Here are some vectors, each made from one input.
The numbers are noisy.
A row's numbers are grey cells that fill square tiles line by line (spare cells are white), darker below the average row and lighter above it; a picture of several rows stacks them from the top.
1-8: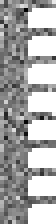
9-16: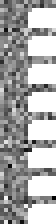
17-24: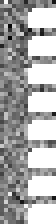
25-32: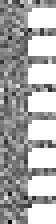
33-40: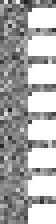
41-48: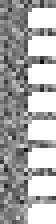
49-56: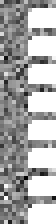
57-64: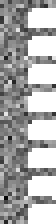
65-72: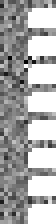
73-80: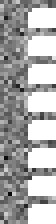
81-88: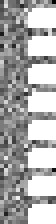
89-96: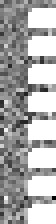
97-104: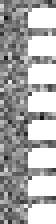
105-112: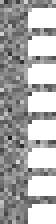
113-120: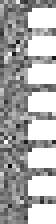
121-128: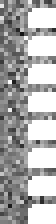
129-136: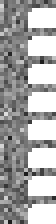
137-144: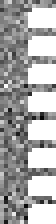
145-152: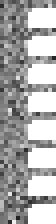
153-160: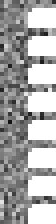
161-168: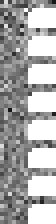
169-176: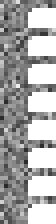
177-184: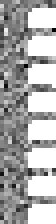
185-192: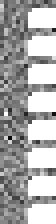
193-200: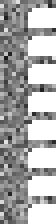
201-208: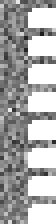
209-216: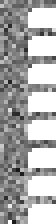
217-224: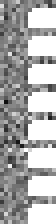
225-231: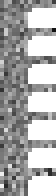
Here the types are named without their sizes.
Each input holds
a point on a circle.
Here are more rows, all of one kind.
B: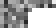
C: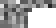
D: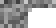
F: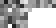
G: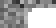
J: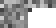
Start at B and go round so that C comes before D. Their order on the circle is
B, C, J, G, F, D.
